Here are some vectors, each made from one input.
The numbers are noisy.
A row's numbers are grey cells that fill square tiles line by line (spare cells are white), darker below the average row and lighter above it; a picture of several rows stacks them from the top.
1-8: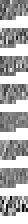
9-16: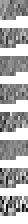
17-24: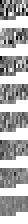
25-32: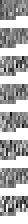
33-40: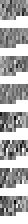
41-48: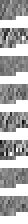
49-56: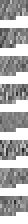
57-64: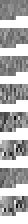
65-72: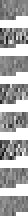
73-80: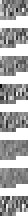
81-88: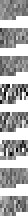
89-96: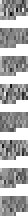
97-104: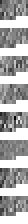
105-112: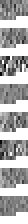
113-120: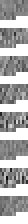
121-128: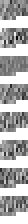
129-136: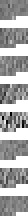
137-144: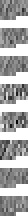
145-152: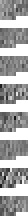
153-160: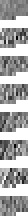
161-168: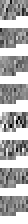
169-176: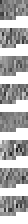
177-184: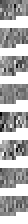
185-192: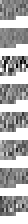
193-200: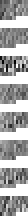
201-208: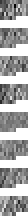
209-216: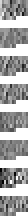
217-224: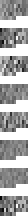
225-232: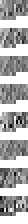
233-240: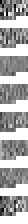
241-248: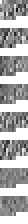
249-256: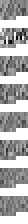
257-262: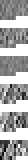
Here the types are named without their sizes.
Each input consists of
a point on a line and a true/false value, together with either a point on a circle, or a fixed value.
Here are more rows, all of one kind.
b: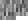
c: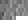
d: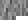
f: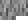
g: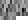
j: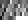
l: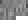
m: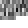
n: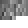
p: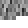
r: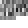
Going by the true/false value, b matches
c, g and p.
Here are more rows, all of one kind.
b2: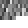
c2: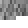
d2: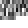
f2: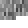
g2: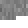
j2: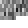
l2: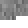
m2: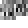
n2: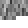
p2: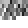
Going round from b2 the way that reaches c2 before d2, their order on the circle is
b2, c2, n2, m2, g2, l2, d2, j2, f2, p2.
